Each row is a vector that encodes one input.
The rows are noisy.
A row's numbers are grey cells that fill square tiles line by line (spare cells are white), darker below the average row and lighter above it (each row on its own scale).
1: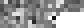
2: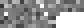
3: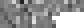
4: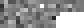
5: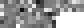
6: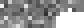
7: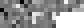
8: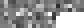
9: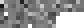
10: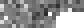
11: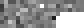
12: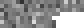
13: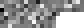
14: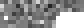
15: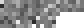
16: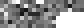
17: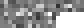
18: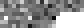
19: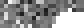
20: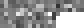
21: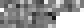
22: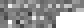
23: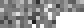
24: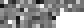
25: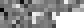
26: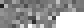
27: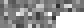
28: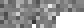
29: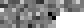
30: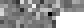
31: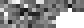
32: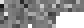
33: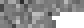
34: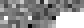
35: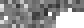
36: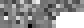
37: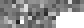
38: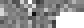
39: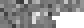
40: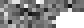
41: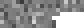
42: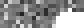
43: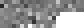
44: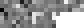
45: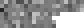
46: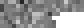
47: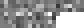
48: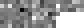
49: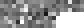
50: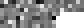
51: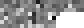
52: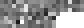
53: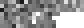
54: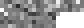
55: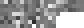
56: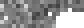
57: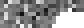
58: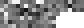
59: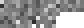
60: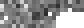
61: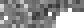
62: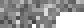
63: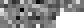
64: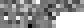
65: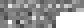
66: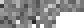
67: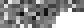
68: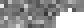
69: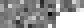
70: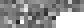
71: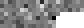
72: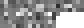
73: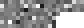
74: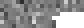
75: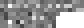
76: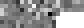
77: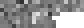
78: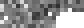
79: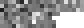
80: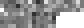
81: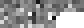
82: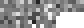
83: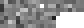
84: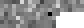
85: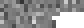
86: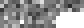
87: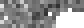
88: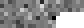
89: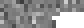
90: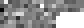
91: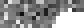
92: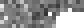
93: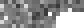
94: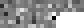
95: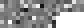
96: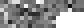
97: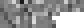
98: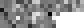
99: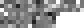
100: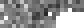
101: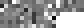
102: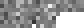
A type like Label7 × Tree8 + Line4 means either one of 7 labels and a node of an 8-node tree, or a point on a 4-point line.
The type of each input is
Label9 × Label9.
